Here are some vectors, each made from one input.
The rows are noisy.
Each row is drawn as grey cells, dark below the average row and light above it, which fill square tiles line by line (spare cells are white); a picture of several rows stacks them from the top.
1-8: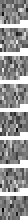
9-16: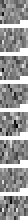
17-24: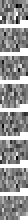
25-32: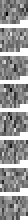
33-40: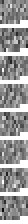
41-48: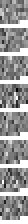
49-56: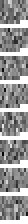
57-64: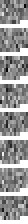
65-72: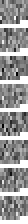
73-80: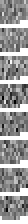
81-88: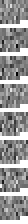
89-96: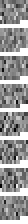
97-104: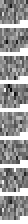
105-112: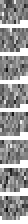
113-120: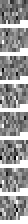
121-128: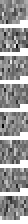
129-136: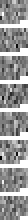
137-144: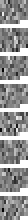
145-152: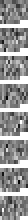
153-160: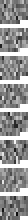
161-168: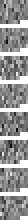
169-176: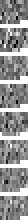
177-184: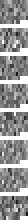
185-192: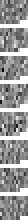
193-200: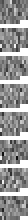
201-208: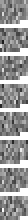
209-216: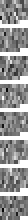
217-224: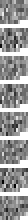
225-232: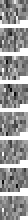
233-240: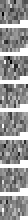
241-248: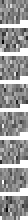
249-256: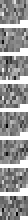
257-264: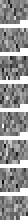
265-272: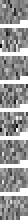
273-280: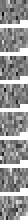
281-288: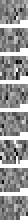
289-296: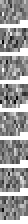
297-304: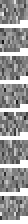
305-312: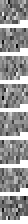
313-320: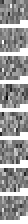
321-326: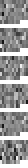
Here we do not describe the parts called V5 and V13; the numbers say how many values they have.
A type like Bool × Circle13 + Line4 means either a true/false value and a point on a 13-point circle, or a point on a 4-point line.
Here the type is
(Bool × V13 + Line6) × (Line7 + V5).
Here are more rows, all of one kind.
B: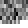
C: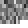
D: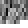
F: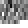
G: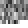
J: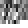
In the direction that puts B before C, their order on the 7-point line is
D, F, B, C, J, G.
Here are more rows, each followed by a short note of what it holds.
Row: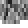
a point on a 6-point line and a point on a 7-point line
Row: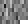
a true/false value, a value of V5 and a value of V13
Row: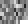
a point on a 7-point line, a true/false value and a value of V13
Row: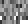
a true/false value, a value of V5 and a value of V13
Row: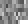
a point on a 7-point line, a true/false value and a value of V13
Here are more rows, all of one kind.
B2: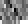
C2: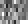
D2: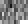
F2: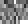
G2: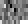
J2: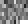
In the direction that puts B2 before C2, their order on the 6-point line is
J2, F2, D2, G2, B2, C2.
